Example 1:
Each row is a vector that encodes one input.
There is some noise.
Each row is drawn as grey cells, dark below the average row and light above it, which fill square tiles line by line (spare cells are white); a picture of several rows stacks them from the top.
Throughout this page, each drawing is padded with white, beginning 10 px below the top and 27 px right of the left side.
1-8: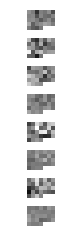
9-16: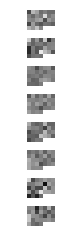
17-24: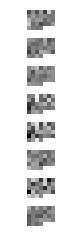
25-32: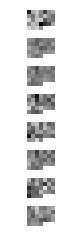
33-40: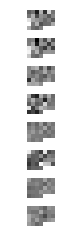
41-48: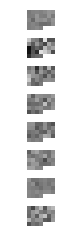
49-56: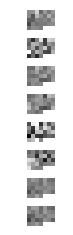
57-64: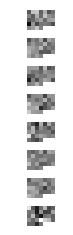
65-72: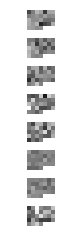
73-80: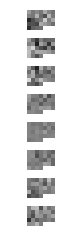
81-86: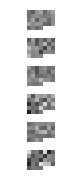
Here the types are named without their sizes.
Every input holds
a point on a line, together with either a point on a line, or a node of a tree.
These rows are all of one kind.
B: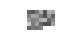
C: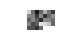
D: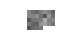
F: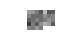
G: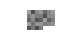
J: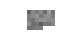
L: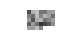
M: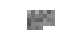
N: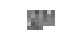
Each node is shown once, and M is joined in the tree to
F and G.
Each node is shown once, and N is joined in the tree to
L.
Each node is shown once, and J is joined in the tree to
C, D and F.
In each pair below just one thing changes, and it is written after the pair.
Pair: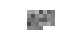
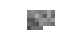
the place on the line
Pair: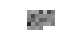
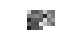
the place on the line
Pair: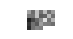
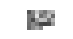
the node of the tree
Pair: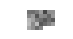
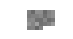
the node of the tree
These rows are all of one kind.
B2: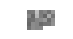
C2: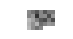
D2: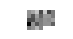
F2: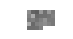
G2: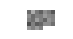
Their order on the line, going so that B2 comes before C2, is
B2, C2, D2, F2, G2.
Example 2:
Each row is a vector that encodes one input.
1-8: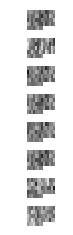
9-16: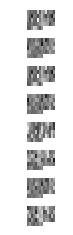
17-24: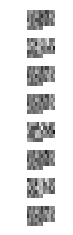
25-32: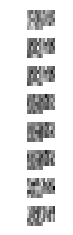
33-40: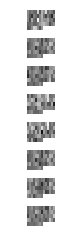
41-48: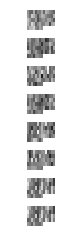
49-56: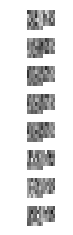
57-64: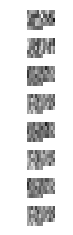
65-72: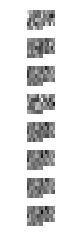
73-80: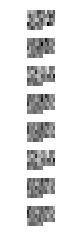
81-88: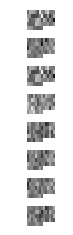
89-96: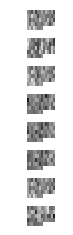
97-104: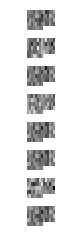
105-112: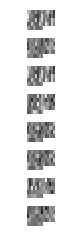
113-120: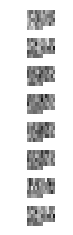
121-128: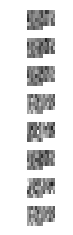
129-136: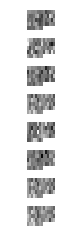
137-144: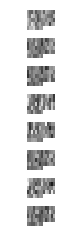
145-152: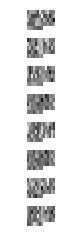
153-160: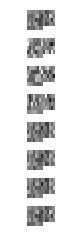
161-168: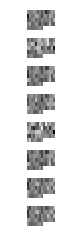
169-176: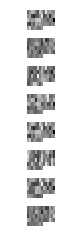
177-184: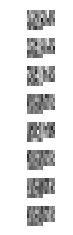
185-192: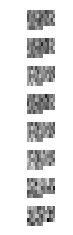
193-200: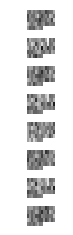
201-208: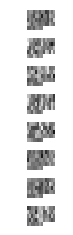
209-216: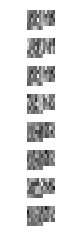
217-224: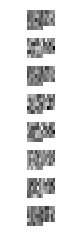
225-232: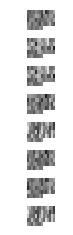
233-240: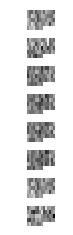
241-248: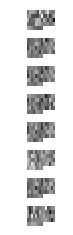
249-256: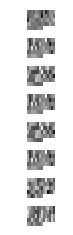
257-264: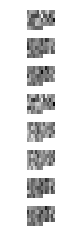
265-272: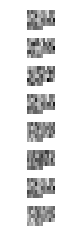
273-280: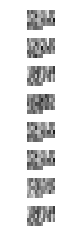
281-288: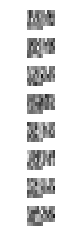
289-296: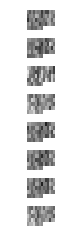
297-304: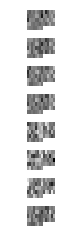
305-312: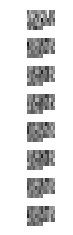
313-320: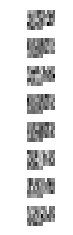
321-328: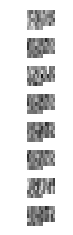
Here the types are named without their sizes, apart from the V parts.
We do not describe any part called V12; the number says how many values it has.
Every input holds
either a label and a true/false value, or a value of V12.
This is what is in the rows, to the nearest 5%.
About 45% of them hold a label and a true/false value. The rest hold a value of V12.
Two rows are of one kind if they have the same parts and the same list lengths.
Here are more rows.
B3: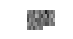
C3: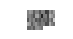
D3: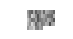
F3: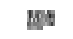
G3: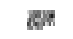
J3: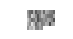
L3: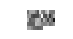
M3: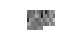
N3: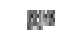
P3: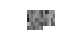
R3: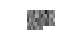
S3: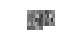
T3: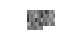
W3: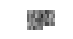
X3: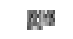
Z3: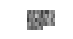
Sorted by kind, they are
B3, C3, M3, P3, R3, S3, T3, W3, Z3
D3, F3, G3, J3, L3, N3, X3

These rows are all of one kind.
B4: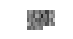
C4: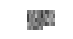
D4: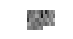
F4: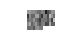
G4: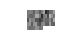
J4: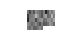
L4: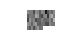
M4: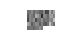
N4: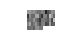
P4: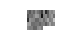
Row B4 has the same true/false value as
F4, G4, L4 and N4.
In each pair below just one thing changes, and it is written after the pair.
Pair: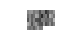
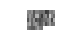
the label
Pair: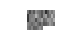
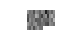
the true/false value
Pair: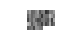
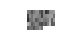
the true/false value
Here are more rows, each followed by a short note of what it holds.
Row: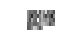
a value of V12
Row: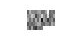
a value of V12
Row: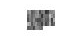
a label and a true/false value
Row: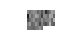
a label and a true/false value
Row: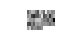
a value of V12
